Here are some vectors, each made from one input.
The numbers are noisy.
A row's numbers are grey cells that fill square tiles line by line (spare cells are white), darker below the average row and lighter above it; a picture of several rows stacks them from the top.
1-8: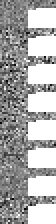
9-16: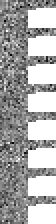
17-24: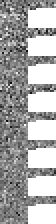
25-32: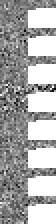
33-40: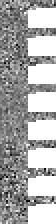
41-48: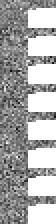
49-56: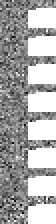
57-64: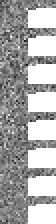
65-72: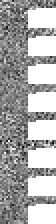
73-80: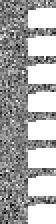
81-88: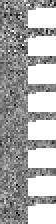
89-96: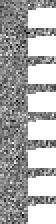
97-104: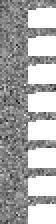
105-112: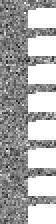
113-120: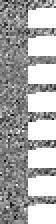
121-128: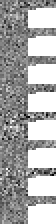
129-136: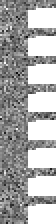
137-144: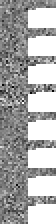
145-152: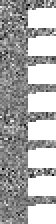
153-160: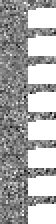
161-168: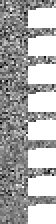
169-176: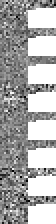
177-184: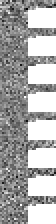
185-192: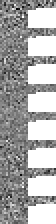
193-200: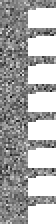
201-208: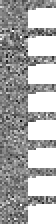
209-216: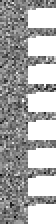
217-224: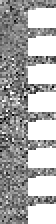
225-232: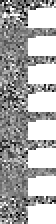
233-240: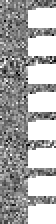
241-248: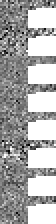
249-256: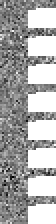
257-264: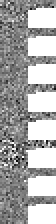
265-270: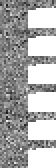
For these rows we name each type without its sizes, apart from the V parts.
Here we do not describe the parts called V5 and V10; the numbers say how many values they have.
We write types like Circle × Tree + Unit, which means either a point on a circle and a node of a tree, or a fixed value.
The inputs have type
Bool × (Line + Tree) + V5 × V10.
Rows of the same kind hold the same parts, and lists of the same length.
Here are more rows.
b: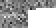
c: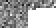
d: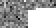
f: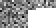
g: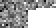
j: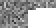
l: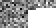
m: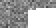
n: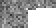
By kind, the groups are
b
c, d, f, j, l
g, m, n

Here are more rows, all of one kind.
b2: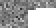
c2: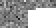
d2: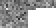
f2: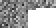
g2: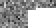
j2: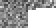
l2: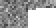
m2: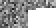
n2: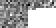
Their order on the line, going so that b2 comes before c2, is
l2, j2, d2, b2, m2, f2, g2, c2, n2.
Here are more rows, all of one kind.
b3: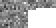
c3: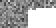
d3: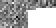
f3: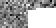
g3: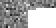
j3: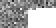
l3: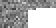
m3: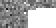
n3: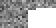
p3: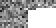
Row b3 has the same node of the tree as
d3 and f3.
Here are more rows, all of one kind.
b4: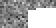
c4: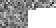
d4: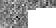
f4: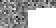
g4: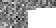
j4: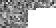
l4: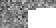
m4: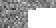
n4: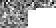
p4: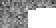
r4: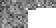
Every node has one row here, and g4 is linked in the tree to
c4, d4 and r4.
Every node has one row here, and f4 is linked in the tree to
c4 and l4.
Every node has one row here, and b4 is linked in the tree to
d4 and m4.
